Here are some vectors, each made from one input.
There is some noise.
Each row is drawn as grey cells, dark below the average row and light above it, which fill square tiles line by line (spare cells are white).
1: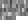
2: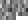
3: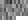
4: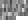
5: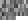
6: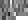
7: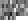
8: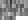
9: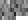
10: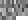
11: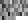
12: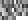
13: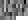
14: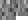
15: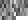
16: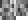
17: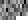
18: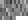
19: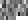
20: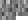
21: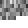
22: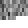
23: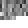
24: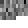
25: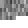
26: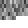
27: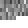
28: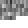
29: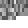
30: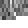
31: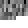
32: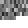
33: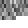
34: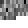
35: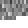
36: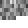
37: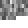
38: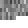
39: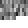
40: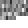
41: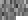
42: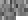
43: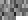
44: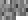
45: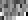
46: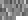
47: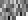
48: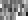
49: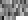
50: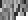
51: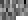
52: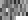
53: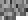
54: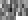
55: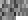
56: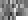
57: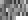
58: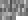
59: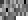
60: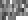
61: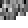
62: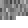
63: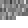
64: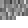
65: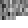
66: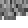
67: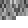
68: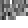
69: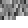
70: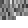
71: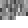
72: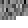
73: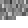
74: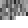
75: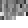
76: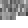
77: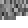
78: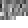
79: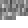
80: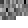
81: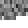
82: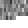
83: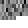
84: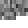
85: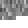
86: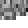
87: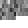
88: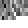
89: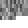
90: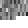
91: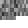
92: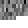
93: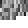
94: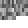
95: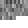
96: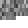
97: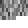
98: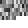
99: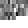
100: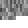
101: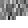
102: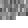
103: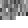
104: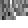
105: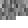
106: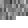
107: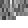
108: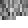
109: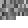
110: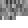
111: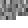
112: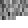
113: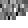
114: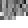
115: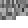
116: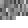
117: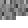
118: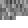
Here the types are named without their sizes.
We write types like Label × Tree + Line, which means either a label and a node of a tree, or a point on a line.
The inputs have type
List(Line) + Tree.
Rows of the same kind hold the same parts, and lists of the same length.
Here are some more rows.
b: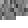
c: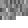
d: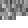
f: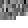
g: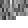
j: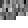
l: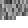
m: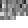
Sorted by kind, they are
b
c, d, l
f, g, j
m

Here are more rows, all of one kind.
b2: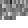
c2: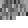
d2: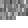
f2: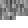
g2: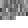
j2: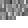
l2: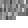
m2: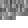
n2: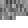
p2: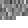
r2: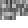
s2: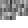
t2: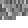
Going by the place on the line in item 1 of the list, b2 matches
f2 and s2.
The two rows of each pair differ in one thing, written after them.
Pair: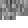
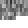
the place on the line in item 2 of the list
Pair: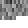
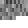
the place on the line in item 2 of the list
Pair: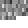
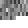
the place on the line in item 1 of the list
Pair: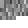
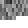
the place on the line in item 1 of the list
